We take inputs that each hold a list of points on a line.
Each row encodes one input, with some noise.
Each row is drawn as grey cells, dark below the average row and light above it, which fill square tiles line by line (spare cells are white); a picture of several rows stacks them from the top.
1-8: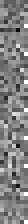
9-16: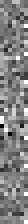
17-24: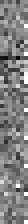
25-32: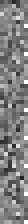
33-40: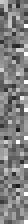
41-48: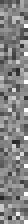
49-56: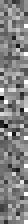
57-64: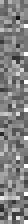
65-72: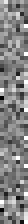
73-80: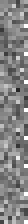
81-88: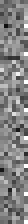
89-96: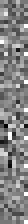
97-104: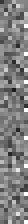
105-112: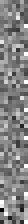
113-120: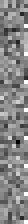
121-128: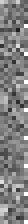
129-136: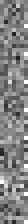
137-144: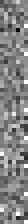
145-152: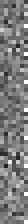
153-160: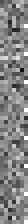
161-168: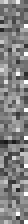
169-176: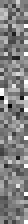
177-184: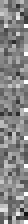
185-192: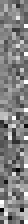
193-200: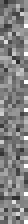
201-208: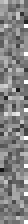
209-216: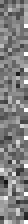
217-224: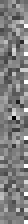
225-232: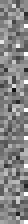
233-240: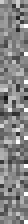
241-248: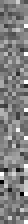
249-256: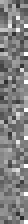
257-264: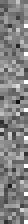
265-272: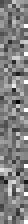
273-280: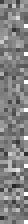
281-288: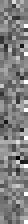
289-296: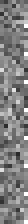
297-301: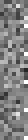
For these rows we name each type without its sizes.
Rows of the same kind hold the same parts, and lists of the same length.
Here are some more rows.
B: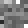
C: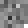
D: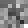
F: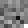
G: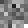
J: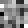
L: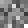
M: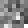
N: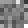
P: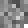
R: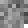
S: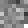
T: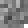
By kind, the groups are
B, C, D, F, G, N, T
J
L, M, P, R, S

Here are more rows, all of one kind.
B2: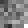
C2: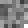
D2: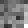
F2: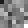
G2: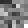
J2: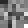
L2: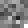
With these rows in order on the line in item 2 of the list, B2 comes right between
G2 and J2.
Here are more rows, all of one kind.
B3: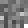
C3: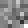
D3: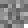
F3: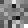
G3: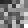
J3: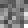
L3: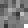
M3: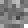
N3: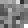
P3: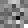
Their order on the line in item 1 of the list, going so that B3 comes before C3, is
J3, B3, D3, C3, L3, N3, M3, P3, G3, F3.
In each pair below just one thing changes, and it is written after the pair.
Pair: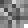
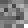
the place on the line in item 2 of the list
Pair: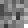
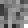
the place on the line in item 2 of the list
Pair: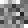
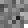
the place on the line in item 1 of the list
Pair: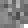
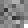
the place on the line in item 1 of the list
